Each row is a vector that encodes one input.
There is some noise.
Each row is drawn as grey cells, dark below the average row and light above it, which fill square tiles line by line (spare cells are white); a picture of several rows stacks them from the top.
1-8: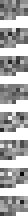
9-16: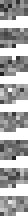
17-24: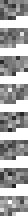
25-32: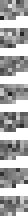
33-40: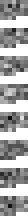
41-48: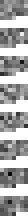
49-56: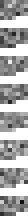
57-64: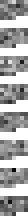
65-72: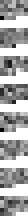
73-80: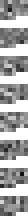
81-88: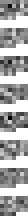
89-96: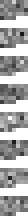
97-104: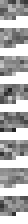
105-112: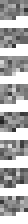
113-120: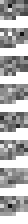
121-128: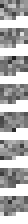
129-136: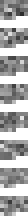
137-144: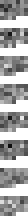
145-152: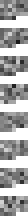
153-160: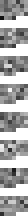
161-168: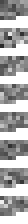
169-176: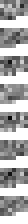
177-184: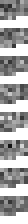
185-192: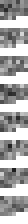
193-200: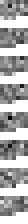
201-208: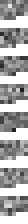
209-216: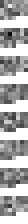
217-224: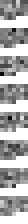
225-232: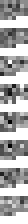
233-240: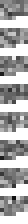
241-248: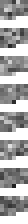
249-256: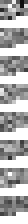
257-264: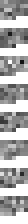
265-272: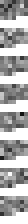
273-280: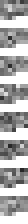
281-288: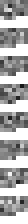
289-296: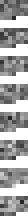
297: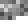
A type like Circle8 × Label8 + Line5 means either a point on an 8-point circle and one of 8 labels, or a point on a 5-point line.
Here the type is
Bool × Bool × Bool × Circle6 × Circle6.
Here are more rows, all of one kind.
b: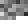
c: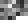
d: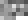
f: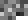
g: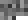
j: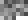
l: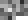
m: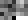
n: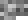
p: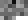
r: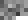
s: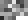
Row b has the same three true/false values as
d, j and n.
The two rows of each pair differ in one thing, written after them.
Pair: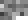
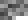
one of the three true/false values
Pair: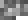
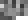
one of the three true/false values
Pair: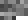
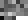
one of the three true/false values
